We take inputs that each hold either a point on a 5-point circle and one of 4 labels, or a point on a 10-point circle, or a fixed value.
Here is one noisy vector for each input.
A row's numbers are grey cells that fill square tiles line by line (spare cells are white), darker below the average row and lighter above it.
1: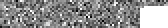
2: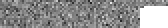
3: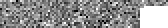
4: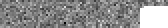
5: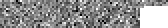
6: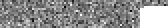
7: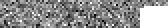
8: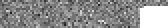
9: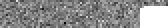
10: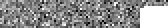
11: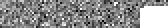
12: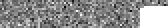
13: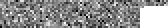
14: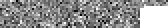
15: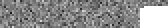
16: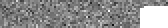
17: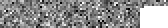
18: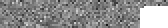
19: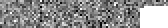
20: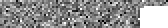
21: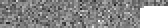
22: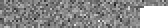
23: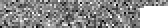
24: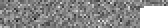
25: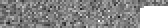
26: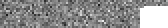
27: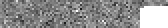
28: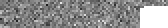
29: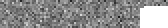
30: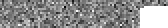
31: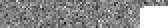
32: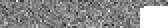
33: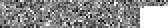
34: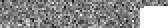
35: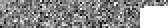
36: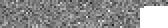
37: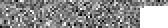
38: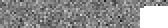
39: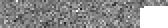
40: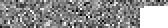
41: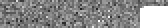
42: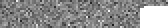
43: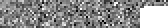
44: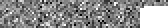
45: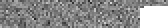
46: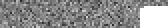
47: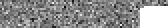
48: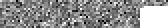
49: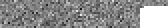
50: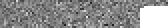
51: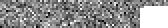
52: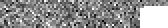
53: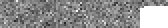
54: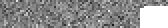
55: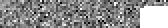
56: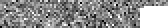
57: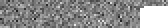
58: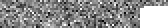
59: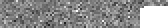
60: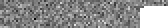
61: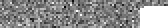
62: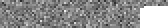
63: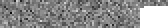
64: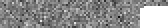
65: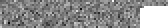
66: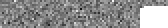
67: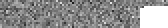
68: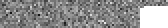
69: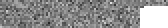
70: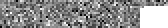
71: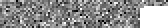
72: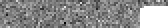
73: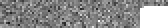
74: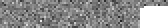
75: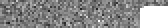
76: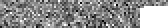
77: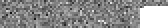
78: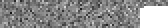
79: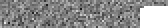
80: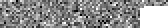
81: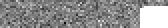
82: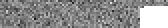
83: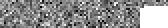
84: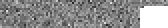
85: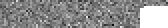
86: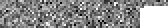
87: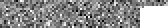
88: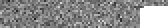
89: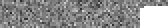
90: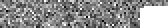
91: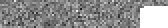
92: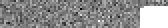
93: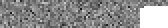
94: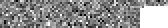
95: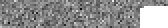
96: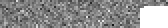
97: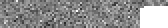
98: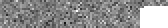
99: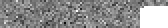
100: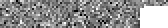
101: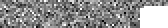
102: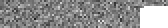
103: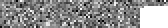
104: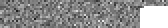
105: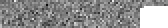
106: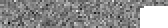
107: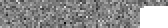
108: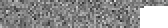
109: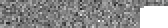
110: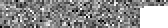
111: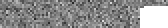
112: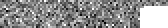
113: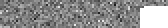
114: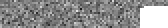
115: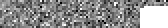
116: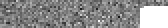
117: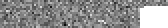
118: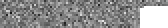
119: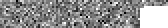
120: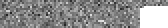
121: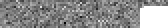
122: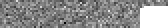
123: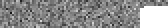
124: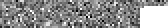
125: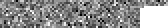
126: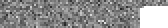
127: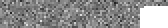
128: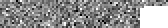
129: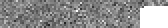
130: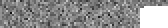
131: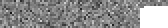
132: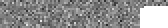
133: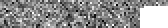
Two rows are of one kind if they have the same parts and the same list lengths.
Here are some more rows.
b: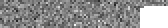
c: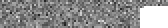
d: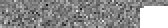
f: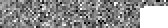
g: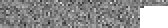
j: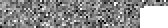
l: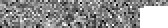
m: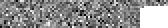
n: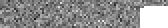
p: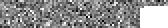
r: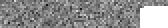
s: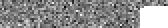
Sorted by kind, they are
b, c, d, g, n, r
f, j, l, m, p
s

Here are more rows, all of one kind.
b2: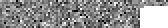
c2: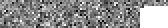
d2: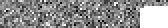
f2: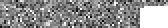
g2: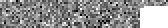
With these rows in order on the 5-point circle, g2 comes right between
b2 and c2.
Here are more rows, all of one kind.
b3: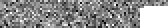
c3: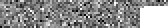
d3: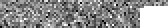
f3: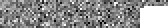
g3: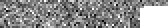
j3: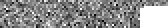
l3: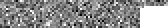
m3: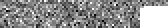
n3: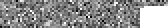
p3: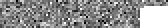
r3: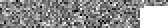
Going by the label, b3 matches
d3, g3, j3 and m3.
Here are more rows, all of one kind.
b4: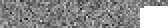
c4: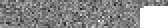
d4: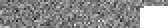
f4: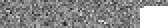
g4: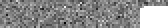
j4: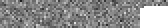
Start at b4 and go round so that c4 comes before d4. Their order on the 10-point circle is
b4, c4, g4, d4, f4, j4.
